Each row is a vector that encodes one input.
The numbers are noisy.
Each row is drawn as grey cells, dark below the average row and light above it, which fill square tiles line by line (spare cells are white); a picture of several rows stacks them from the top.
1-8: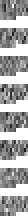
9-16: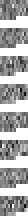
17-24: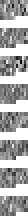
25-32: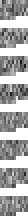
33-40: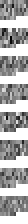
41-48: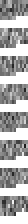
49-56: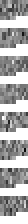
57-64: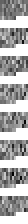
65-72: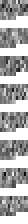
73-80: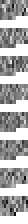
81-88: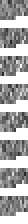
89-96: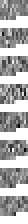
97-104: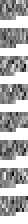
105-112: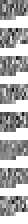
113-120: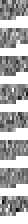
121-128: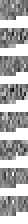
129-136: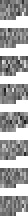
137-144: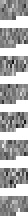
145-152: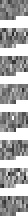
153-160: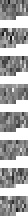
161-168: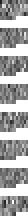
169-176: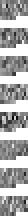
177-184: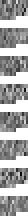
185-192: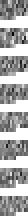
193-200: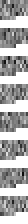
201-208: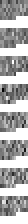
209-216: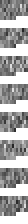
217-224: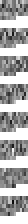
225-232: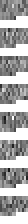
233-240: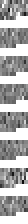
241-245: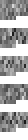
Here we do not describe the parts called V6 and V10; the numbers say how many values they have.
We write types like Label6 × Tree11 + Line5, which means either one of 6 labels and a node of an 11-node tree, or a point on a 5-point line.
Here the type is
Bool × Bool × Bool × V10 + (Line7 + Tree8) × V6.
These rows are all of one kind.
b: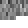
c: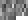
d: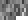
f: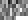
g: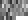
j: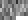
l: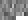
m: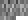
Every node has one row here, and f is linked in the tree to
j.
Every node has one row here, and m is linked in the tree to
d, g and j.
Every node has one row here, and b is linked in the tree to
g.
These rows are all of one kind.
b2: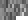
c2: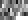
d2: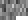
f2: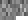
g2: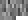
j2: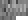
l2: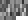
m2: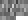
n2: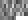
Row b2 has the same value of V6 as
f2, l2 and n2.
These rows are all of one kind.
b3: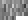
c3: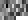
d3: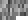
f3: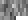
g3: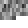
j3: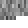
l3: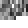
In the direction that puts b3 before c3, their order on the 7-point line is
g3, f3, b3, j3, l3, d3, c3.
